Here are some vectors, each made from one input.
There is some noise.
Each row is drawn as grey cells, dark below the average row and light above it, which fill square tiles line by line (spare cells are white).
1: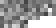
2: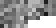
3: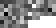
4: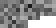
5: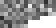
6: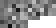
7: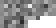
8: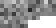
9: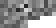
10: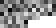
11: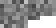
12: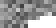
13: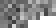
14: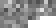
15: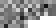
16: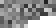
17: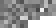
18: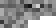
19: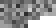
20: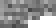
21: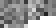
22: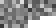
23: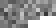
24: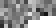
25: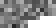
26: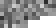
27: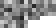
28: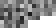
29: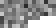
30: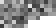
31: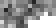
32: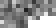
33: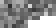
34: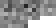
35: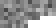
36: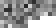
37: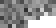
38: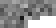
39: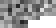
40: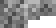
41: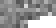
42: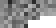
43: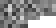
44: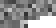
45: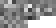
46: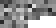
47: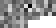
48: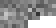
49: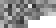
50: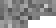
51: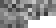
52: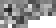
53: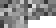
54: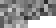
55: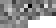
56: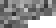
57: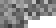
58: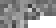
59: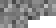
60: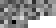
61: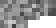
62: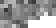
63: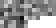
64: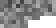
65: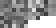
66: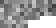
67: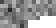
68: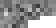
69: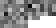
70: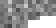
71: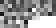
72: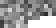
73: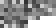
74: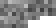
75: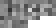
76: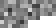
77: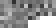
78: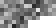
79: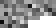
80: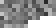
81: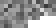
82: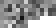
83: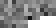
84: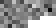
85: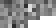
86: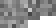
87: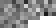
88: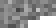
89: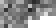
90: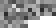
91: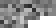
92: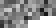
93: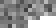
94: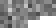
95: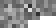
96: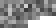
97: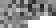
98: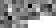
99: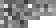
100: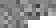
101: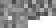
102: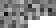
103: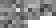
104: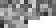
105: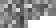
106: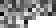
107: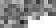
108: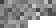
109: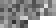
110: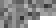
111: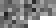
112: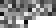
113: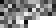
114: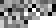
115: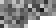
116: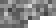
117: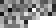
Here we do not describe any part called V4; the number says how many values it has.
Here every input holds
a list of up to three items, each one of 5 labels and a value of V4.
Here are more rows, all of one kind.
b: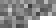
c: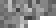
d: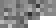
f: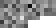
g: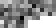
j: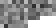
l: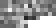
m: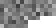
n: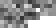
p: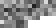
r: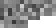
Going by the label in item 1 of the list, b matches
g and p.
